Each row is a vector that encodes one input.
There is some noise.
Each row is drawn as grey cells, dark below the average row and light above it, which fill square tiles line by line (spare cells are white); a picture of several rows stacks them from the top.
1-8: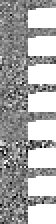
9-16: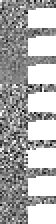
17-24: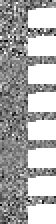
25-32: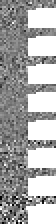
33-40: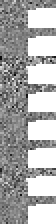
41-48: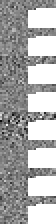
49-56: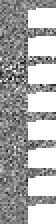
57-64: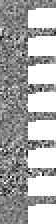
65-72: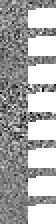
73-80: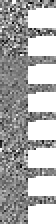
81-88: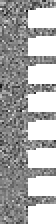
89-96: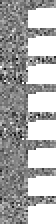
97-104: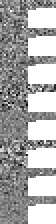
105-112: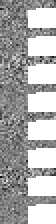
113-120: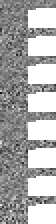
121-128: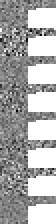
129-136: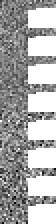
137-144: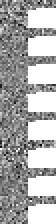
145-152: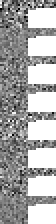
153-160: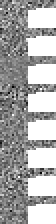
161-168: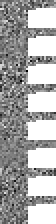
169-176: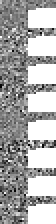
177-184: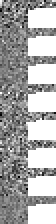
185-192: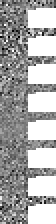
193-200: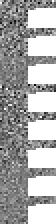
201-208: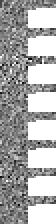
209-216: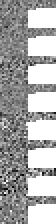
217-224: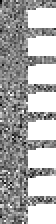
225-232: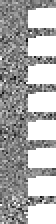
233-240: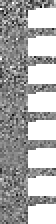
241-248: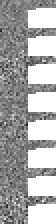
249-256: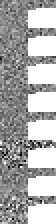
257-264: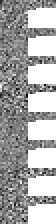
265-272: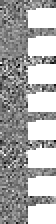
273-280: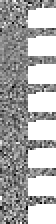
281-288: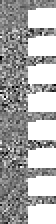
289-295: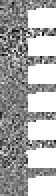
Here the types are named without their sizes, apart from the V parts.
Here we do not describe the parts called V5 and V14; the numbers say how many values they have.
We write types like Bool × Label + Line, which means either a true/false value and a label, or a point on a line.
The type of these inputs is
(Circle + V14) × Line + V5.
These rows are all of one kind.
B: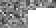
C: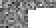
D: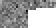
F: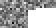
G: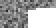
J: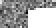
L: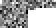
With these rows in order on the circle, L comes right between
F and J.
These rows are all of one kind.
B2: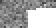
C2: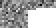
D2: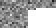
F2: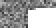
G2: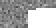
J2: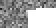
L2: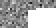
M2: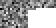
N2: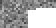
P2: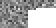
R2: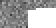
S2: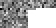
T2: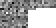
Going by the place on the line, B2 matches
C2, J2, N2 and S2.
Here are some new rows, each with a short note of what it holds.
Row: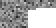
a point on a line and a value of V14
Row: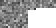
a point on a circle and a point on a line
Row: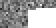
a point on a circle and a point on a line
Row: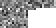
a point on a circle and a point on a line
